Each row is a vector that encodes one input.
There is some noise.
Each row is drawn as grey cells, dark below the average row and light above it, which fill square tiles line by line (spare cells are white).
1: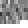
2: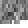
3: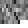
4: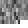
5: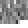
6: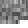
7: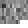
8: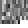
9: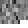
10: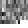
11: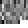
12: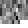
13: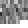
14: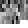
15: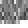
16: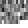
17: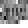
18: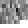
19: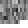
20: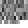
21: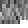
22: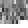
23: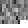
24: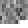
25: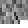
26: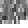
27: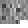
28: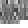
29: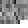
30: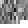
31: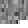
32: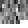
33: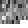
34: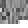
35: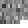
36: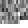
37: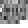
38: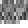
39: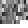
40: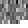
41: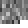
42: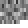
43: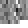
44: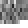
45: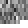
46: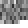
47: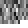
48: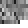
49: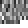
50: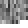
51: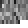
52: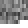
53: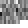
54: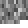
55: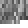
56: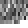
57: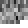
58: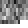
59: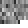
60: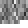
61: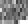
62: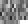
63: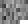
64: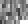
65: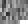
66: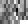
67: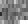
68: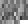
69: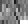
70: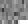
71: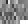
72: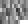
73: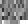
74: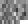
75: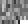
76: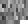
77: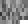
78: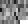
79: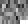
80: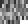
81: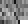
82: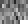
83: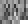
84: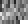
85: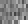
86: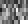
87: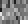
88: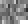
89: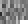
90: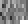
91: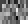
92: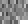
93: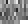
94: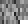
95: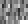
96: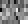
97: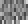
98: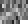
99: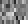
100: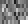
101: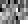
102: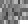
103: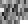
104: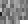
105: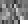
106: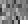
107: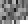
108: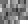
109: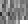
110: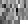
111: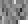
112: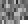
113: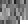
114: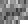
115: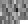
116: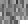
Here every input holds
one of 8 labels, together with either a point on a 6-point line, or a node of an 11-node tree.
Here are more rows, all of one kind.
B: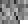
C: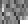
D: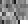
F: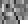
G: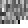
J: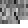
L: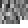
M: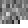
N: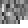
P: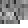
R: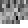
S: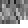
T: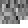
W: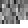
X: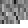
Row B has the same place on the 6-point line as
C, G, J and N.
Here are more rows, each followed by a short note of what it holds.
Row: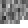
one of 8 labels and a node of an 11-node tree
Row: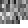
one of 8 labels and a point on a 6-point line
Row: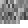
one of 8 labels and a node of an 11-node tree
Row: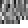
one of 8 labels and a point on a 6-point line
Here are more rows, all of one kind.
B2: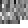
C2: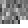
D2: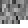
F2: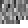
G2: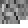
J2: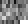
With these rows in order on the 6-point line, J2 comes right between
B2 and C2.
